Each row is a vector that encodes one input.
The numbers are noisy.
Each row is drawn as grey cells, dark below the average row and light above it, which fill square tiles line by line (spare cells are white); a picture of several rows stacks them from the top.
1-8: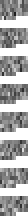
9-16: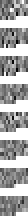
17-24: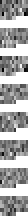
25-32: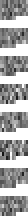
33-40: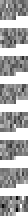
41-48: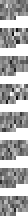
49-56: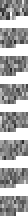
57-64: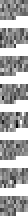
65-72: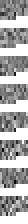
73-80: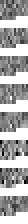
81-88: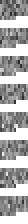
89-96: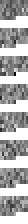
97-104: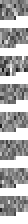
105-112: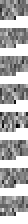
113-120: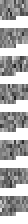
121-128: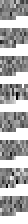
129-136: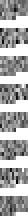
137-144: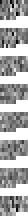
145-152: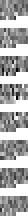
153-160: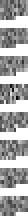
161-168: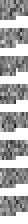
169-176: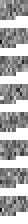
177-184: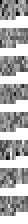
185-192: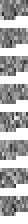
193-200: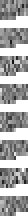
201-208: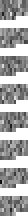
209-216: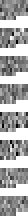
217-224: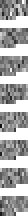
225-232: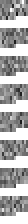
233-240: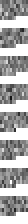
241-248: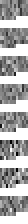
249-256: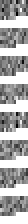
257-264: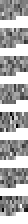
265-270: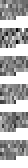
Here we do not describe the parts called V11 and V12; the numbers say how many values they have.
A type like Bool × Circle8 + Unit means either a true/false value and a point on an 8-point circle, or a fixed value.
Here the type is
Bool × Bool × Bool × (Label8 × V12 + Unit) + V11.
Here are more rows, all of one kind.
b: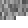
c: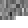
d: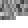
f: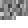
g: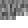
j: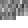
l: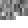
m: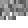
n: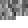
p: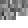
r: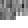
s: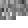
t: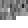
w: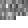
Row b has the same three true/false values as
m, s and w.
